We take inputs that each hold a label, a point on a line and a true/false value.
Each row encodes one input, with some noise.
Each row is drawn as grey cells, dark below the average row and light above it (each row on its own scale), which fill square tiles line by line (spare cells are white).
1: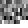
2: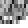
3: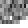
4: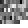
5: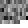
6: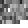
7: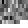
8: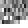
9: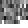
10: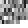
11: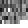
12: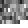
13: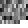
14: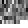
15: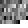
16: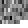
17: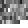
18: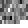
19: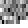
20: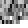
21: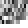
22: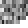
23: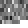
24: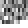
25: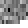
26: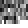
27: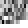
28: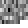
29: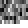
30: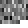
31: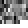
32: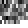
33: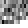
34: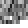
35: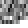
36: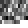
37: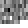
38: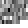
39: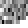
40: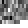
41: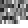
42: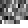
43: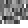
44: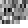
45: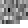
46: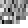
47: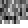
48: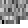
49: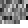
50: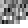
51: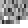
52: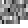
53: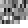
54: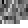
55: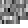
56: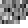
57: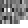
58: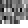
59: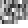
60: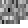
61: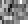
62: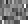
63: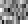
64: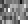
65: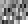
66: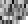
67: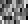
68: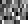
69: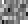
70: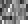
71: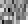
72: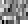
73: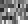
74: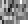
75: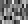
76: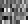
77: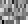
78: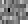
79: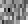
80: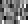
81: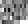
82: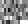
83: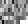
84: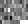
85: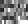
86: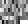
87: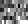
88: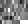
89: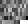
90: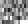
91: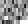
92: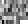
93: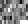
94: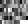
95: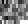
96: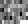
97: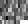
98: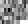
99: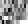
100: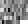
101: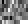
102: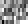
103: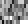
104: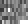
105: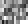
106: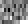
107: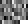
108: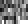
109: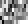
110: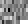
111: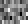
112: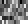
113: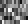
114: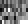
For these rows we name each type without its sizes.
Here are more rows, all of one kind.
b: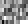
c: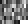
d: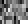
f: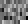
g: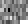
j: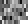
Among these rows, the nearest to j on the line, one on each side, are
b and f.
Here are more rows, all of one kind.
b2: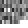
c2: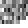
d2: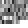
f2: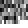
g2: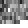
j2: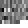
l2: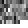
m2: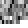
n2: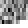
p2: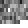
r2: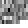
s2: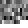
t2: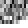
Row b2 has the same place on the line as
d2, n2 and r2.
